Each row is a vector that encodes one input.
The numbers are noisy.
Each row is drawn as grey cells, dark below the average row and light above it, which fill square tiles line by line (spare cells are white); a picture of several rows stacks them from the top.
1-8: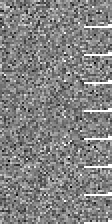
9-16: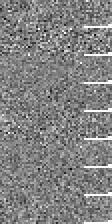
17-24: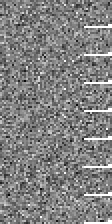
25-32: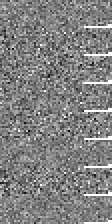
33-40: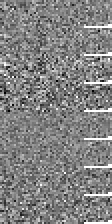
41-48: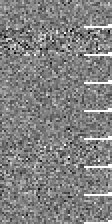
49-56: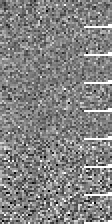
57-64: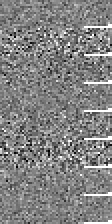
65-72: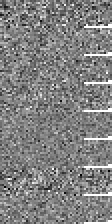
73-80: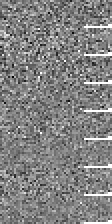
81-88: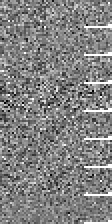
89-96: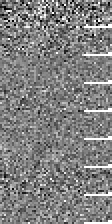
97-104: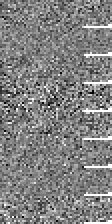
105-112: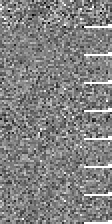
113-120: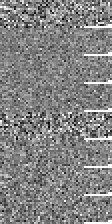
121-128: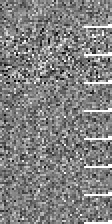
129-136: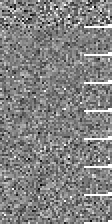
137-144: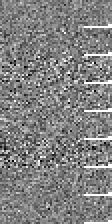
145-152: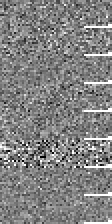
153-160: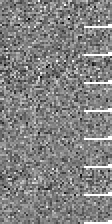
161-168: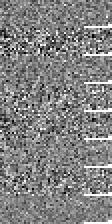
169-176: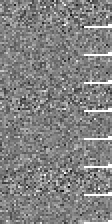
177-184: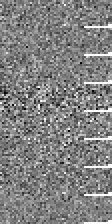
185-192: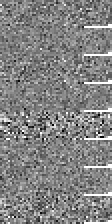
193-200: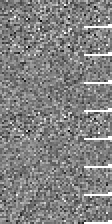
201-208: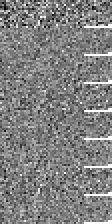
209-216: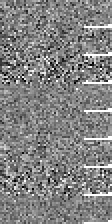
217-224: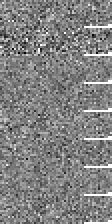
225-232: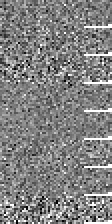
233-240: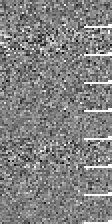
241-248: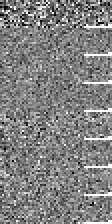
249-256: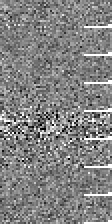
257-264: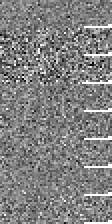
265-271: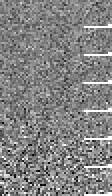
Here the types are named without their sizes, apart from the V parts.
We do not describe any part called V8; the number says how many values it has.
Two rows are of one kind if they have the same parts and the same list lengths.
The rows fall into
4 kinds.
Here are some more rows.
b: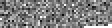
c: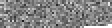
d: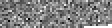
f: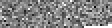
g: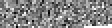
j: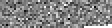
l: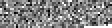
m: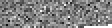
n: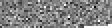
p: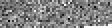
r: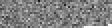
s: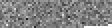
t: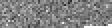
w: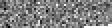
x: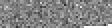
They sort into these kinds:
b, c, f, r, w, x
d, j, m, n, p
g, l
s, t

